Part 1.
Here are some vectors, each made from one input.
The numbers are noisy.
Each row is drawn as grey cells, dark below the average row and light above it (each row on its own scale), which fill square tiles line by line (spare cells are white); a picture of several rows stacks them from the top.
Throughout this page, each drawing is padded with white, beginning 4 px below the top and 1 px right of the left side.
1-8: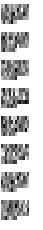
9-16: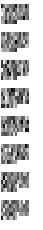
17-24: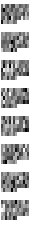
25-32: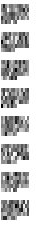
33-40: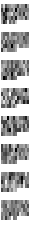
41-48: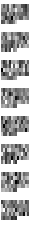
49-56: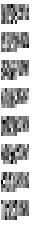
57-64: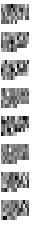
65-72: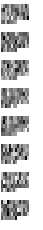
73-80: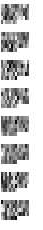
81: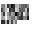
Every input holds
one of 11 labels.
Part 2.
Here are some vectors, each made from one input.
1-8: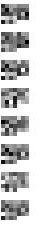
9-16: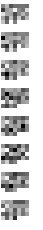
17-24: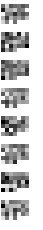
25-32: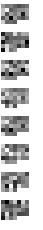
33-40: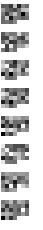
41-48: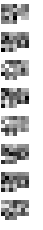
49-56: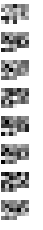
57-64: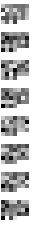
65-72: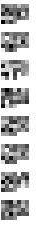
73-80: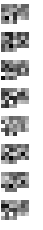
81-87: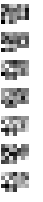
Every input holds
a point on a 13-point circle.
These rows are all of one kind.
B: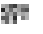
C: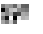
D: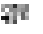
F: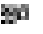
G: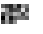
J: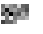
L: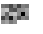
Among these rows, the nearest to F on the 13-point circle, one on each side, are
G and J.
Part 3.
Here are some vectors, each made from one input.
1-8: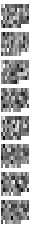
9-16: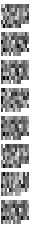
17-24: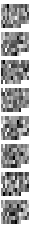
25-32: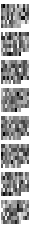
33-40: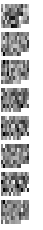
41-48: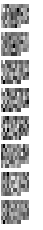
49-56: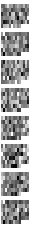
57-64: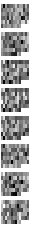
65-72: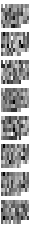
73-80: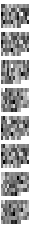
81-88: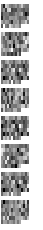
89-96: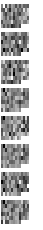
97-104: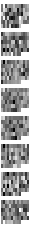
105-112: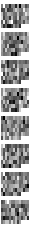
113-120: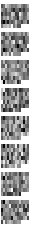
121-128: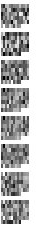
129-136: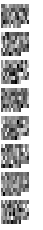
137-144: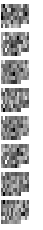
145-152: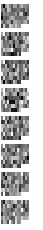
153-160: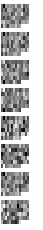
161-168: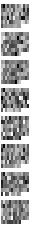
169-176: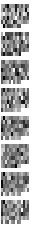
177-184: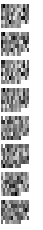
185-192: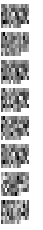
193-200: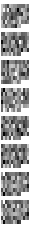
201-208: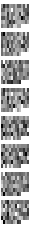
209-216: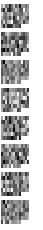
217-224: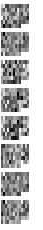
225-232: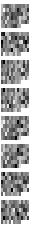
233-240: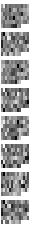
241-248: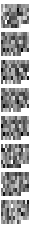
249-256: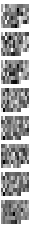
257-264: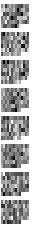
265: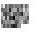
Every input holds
a point on an 18-point line.
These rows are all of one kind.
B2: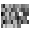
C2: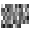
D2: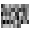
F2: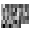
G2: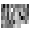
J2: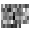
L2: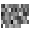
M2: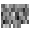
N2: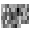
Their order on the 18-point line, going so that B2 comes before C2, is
D2, M2, B2, L2, G2, F2, C2, J2, N2.
